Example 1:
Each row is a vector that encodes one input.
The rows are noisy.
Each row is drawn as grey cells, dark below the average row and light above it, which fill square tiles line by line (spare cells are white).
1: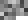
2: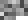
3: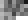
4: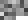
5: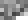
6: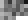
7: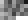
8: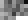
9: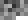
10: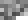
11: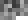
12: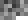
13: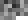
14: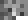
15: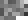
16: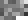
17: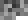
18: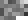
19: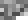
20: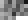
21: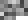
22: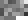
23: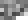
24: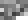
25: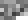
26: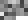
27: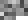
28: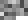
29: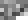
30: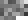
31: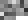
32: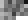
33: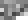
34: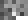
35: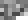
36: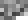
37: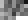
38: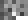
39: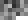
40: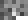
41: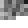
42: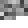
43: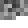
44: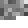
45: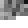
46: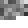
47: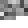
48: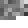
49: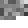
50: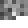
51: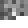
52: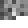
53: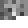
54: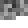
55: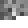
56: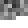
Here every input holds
one of 6 labels.
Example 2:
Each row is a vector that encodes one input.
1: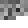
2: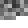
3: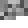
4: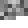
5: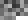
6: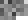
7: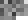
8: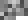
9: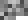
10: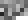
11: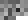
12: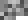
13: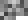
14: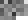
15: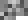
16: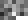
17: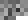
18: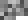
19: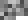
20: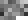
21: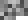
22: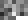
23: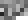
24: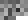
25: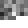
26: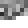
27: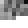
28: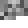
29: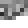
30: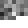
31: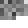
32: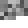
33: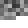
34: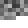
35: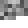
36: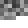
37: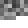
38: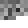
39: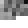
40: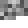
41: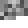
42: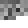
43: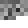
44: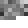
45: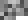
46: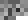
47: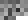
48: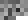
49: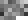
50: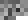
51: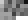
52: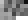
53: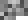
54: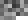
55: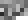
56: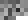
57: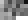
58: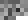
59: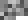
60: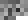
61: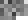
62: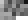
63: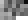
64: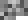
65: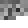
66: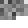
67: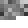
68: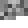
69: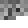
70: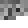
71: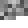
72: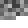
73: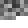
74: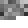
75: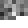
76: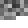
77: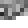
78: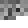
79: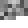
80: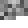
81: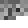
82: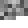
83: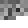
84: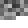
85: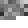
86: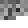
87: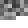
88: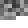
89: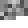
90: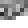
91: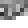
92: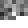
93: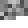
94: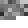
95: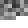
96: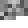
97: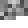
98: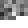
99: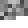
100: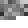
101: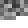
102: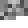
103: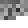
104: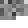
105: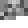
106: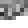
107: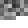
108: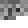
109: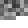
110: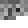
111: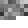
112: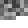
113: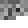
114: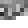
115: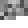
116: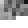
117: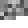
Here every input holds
one of 8 labels.
